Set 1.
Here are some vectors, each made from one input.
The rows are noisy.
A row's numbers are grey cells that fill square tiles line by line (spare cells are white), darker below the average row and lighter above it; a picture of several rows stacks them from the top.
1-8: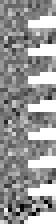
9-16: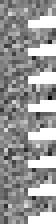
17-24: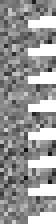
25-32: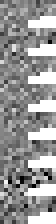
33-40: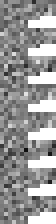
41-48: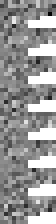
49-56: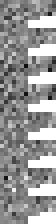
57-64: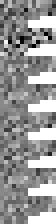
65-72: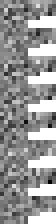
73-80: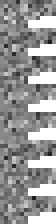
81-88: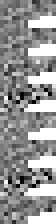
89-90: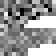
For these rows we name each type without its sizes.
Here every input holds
a list of points on a line.
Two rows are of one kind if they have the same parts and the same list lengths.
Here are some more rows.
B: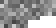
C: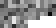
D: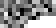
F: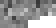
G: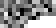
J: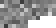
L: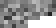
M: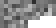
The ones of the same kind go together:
B, F, J, M
C, L
D, G

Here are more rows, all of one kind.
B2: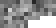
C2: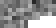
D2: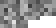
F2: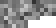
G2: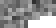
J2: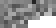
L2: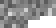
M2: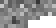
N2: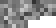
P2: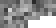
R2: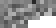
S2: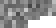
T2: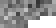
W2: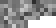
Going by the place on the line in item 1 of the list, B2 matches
F2, N2, P2 and W2.
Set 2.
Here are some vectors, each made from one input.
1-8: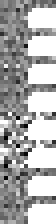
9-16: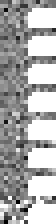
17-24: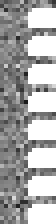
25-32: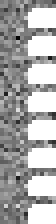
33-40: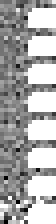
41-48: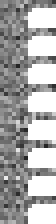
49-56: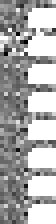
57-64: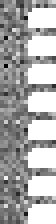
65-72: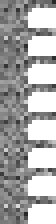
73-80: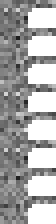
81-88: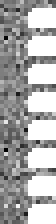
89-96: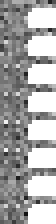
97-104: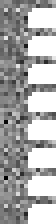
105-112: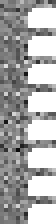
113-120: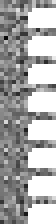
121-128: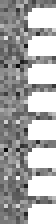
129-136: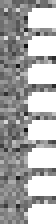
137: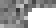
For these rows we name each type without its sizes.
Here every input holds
a list of points on a line.
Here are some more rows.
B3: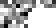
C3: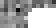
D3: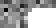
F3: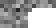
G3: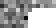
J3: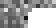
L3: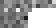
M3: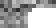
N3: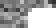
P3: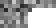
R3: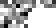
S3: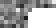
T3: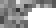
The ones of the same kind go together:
B3, R3
C3, D3, F3, M3, N3, P3, T3
G3, J3, L3, S3

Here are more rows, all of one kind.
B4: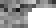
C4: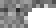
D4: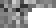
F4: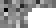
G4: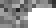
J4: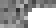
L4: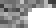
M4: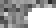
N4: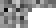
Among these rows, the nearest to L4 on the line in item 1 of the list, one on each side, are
G4 and M4.
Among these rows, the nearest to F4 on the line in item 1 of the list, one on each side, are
D4 and N4.
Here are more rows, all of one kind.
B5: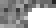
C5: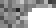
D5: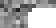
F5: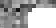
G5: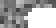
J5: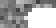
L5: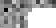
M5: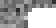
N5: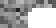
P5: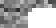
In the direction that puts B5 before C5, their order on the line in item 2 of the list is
L5, M5, P5, G5, D5, F5, B5, N5, C5, J5.
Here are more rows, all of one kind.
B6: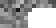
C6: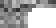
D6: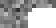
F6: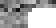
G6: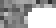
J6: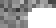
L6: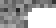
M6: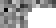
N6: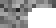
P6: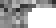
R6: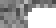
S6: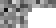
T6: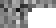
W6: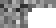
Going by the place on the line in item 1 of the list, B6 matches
D6, J6 and N6.
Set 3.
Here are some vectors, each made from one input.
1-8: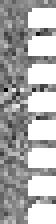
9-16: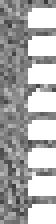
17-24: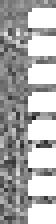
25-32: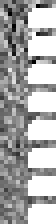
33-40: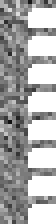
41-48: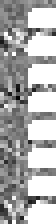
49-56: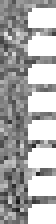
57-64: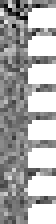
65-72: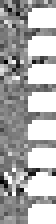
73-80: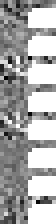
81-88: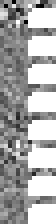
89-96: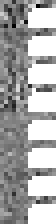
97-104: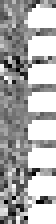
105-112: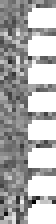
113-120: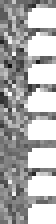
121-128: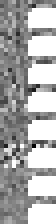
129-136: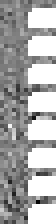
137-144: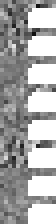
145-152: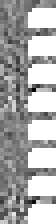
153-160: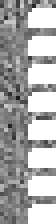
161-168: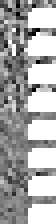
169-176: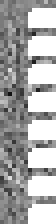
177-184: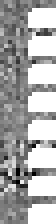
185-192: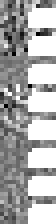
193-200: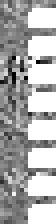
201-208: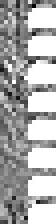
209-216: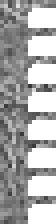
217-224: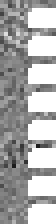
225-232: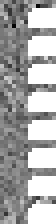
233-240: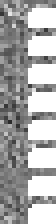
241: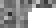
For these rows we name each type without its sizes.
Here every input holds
either a point on a circle and three true/false values, or a fixed value.
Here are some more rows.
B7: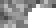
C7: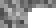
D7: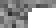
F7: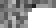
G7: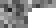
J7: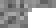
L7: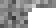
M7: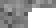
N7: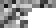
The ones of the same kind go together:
B7, C7, D7, F7, G7, J7, L7, M7
N7

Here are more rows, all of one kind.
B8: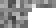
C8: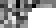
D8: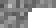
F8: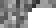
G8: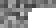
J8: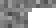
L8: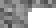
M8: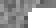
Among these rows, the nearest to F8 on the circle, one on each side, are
B8 and C8.
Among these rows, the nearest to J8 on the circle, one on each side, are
D8 and L8.
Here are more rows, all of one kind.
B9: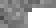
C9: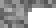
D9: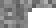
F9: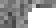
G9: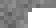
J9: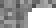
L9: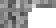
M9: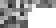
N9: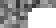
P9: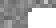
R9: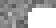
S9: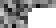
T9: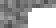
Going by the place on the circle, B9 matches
C9, N9 and P9.
